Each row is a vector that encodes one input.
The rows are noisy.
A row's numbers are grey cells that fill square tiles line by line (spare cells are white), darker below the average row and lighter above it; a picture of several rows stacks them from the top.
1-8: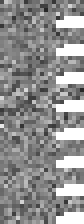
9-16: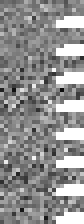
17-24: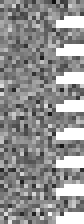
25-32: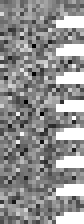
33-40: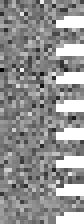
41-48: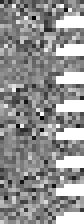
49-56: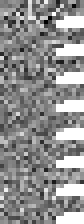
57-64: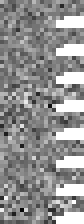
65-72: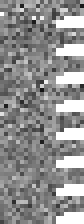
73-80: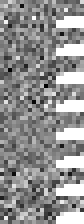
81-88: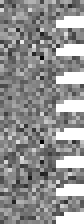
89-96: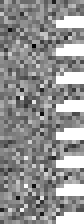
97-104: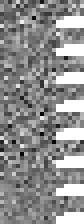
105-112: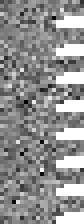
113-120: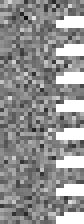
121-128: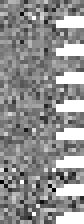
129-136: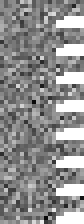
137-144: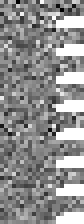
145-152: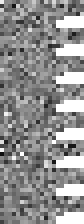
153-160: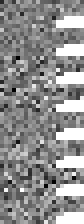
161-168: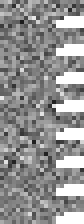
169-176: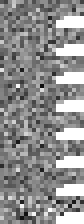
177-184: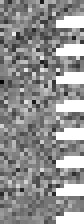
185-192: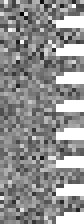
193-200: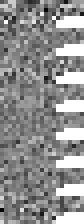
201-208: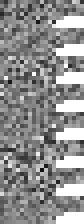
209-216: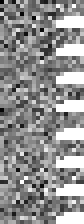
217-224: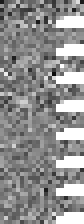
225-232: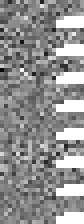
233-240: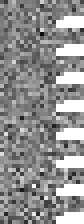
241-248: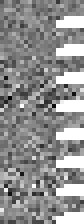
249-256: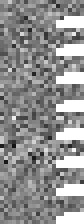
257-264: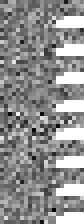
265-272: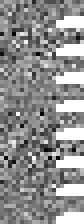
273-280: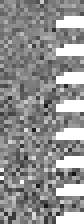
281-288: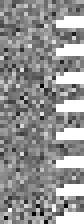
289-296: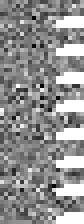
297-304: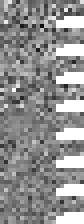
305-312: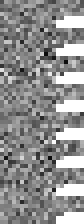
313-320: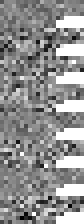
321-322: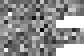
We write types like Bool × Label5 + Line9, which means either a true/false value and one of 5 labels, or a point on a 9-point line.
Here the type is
Circle11 + List2(Line12).
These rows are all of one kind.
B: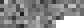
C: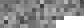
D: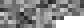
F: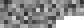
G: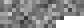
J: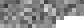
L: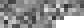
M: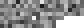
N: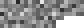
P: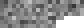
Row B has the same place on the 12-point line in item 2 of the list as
D, F and L.
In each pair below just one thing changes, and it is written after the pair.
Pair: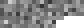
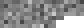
the place on the 12-point line in item 2 of the list
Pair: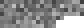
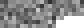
the place on the 12-point line in item 2 of the list
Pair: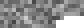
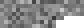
the place on the 12-point line in item 1 of the list
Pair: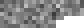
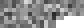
the place on the 12-point line in item 1 of the list
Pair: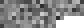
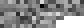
the place on the 12-point line in item 1 of the list
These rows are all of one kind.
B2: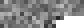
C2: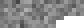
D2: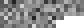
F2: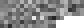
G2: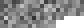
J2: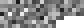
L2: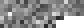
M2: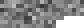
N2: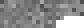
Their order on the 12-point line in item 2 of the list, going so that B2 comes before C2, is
F2, L2, B2, N2, G2, C2, D2, M2, J2.
